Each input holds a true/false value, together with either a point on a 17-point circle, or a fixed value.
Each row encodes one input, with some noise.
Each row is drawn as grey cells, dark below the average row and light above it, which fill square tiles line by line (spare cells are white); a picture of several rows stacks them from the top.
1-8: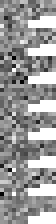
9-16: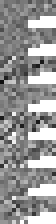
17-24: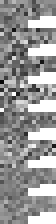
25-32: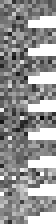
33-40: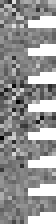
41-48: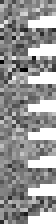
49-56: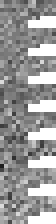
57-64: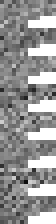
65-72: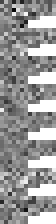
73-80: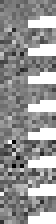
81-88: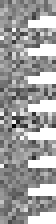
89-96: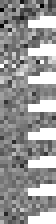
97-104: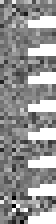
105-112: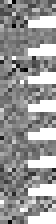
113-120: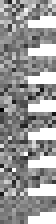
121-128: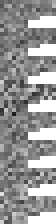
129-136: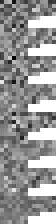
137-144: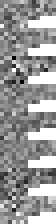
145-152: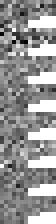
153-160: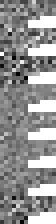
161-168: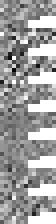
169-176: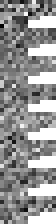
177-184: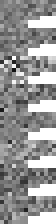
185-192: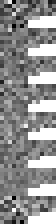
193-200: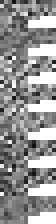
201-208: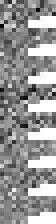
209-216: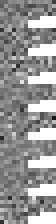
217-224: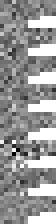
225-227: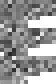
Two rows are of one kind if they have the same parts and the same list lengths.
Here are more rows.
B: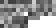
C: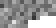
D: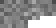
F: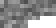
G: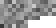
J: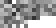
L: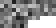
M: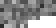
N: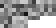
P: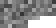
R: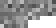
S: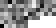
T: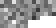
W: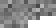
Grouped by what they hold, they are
B, D, F, G, J, L, M, N, P, R, S, W
C, T

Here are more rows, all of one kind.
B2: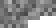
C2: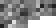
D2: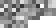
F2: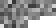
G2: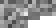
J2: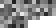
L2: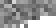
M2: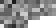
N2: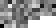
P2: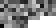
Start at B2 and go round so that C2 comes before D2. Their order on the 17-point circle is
B2, N2, C2, D2, F2, M2, P2, J2, L2, G2.
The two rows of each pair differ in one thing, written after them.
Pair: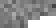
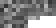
the place on the 17-point circle
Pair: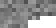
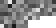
the place on the 17-point circle
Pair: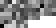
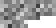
the true/false value
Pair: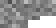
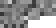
the true/false value
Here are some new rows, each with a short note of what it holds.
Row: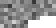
a true/false value
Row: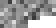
a true/false value
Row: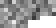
a true/false value
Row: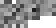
a point on a 17-point circle and a true/false value
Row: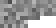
a point on a 17-point circle and a true/false value
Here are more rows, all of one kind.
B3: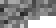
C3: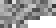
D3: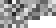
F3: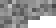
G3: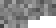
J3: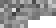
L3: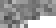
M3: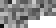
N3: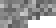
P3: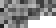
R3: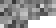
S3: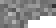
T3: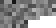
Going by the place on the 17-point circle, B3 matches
L3 and P3.
